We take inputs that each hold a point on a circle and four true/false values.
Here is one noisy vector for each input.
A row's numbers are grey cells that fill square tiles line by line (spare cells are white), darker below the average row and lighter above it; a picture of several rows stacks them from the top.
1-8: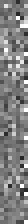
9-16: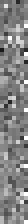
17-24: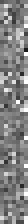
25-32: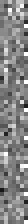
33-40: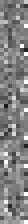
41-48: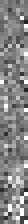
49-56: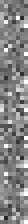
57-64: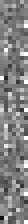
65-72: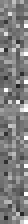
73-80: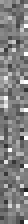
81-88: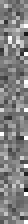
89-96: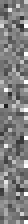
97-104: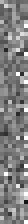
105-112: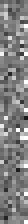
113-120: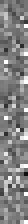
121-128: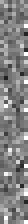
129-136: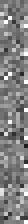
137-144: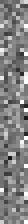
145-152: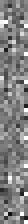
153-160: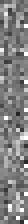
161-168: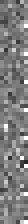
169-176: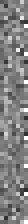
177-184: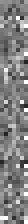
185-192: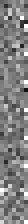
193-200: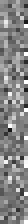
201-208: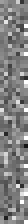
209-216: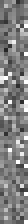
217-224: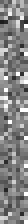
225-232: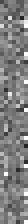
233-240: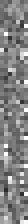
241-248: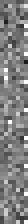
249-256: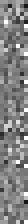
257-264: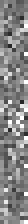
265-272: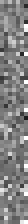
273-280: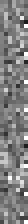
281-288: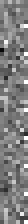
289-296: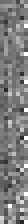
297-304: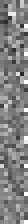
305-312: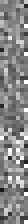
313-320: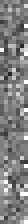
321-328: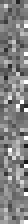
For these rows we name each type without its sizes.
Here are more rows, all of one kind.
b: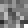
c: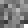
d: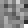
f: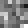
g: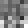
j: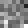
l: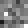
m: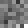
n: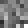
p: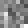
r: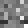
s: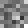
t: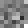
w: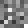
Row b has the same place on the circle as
m, n, s and w.
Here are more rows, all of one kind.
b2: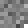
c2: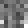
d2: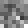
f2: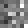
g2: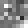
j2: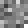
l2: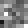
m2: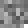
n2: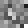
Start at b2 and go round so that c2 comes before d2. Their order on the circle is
b2, c2, j2, f2, d2, m2, l2, g2, n2.
